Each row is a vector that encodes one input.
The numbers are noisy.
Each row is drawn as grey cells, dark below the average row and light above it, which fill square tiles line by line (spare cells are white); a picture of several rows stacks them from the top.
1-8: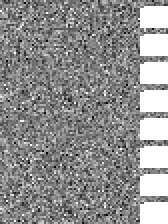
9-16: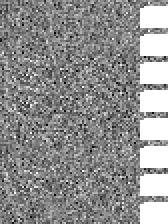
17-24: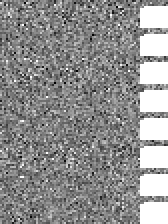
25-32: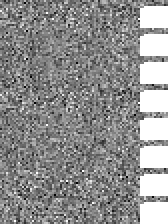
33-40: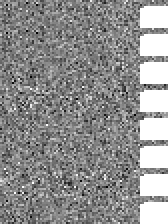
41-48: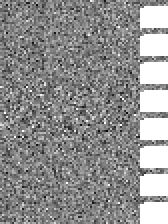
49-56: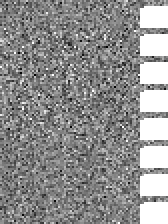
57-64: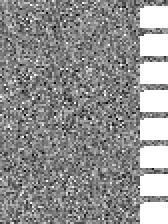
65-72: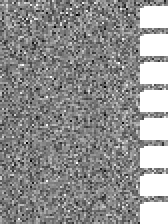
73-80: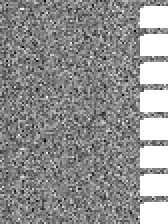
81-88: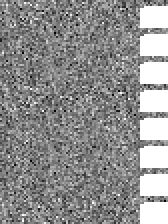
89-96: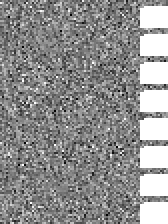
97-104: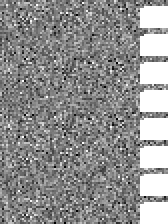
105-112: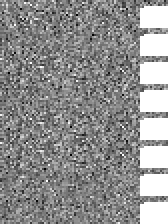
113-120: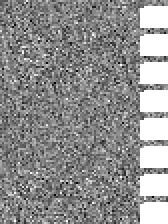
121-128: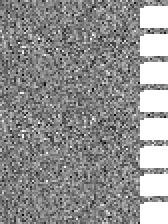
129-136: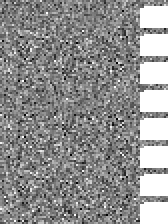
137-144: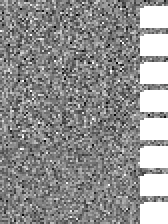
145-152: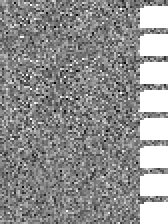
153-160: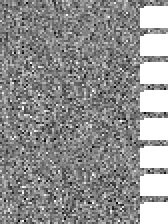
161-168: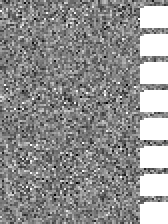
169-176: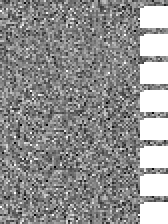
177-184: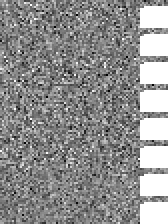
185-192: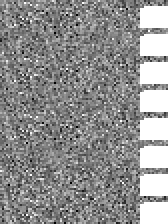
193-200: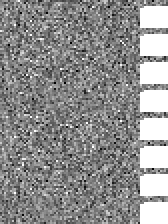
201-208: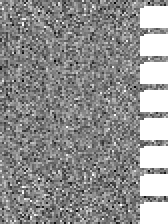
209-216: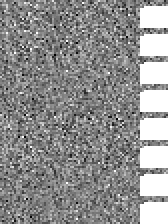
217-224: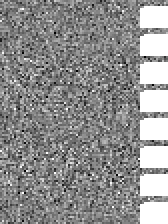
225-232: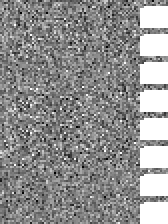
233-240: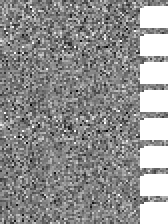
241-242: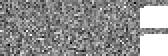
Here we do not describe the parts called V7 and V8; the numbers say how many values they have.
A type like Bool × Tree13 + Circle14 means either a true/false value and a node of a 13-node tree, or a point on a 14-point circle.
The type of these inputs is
Label4 × Label4 + Line5 × V8 + V7.
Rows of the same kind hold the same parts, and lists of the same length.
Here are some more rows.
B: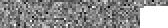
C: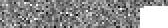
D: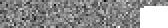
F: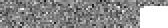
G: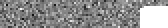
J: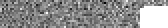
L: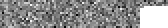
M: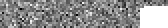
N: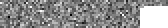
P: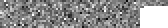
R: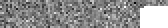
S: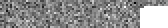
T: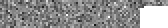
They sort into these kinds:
B, N, P
C, L, M
D, F, G, J, R, S, T

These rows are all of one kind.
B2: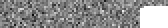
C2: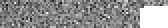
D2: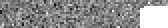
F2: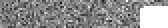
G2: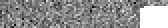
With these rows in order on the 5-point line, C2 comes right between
D2 and G2.
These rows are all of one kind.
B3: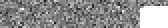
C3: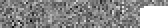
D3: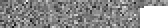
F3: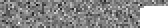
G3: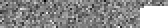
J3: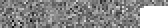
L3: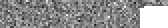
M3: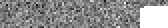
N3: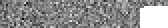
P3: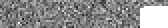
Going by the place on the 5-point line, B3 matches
C3, F3, J3 and P3.
